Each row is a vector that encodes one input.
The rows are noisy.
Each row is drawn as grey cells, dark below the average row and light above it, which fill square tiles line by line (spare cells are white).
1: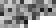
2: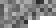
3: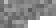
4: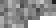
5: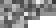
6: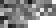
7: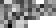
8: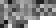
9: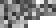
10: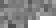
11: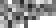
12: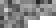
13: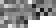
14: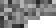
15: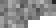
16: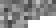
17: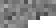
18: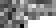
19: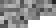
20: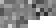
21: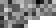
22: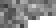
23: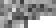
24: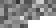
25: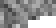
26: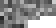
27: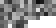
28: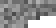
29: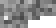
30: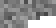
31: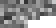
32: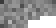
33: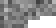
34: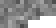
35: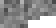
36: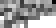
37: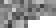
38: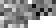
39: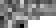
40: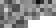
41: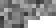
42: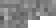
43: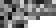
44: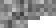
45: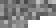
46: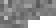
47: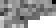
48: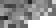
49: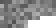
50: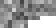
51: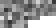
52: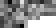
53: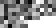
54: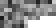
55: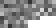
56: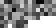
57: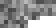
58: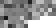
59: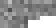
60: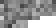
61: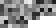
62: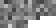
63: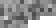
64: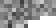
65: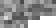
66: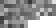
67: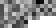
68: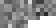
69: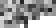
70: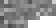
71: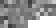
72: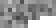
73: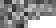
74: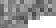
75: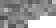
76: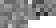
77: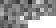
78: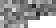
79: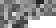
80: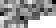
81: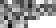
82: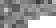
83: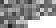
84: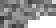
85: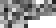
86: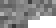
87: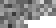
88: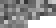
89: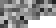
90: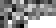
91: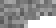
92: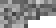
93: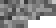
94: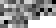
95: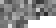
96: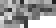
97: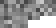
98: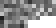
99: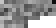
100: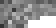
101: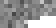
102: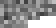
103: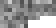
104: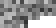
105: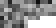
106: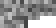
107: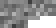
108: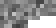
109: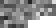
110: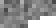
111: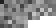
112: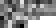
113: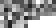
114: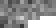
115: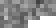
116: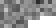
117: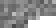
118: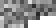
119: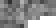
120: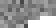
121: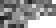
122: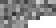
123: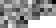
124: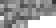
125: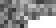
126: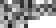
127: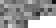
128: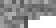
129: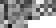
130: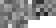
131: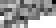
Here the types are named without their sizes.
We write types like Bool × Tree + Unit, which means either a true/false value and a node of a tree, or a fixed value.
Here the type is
Bool × Bool × Bool + Circle + List(Line).
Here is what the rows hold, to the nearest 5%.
About 20% of them hold a point on a circle. About 30% of them hold three true/false values. The rest are lists of points on a line.
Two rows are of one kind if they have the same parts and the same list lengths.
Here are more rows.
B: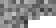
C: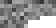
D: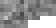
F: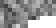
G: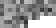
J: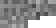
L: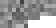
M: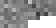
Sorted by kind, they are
B, G
C
D
F
J, M
L

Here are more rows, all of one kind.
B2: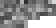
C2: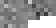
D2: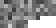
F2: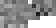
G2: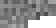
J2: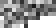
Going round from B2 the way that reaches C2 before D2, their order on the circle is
B2, F2, C2, J2, D2, G2.
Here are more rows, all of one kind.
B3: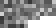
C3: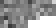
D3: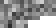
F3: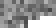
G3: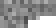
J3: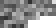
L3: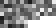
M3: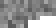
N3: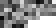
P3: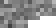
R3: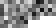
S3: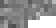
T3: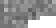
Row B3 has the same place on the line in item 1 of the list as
D3 and L3.
